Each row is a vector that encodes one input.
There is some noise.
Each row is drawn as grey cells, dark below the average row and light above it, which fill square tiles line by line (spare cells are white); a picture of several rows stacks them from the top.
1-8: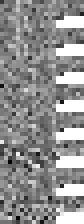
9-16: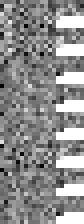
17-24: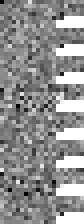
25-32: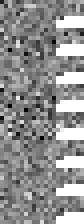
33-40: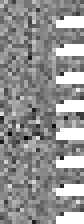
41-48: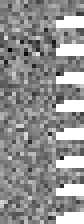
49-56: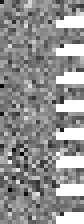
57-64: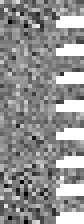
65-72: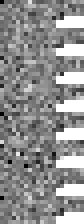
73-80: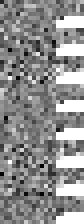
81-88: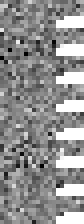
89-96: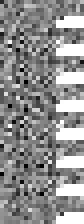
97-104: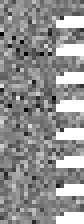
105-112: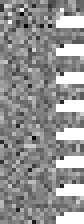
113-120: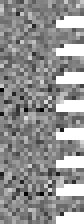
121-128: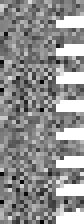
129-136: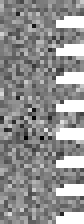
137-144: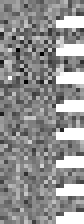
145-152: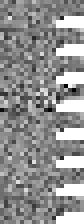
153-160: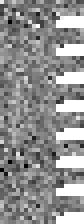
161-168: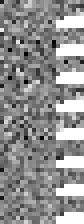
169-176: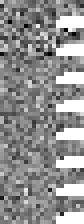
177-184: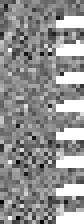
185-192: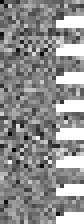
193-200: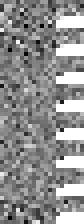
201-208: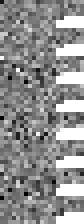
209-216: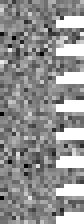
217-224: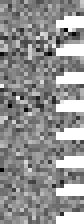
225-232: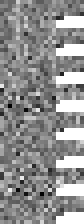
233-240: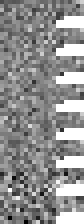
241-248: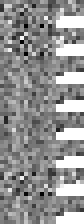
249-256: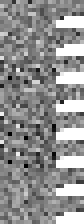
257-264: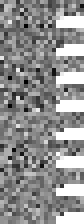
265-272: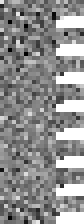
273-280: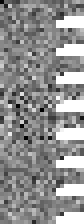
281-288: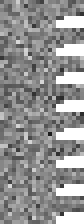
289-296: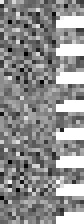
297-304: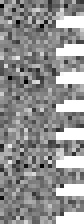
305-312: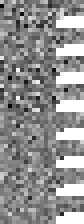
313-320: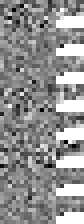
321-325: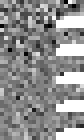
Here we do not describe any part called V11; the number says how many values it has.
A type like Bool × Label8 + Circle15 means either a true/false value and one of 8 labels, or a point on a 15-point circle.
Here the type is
(Bool × V11 + Unit) × Line7 + List2(Label4 × Line4).
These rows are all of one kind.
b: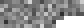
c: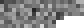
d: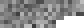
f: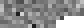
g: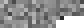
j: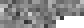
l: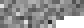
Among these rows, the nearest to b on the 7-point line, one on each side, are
c and d.
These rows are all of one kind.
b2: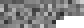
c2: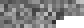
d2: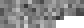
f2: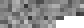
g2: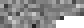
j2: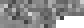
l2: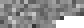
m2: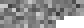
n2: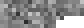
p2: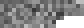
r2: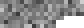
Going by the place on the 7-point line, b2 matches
c2 and p2.
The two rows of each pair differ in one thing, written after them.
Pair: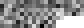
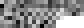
the place on the 4-point line in item 2 of the list
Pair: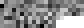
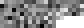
the place on the 4-point line in item 1 of the list
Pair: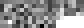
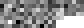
the label in item 1 of the list
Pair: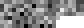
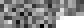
the place on the 4-point line in item 1 of the list
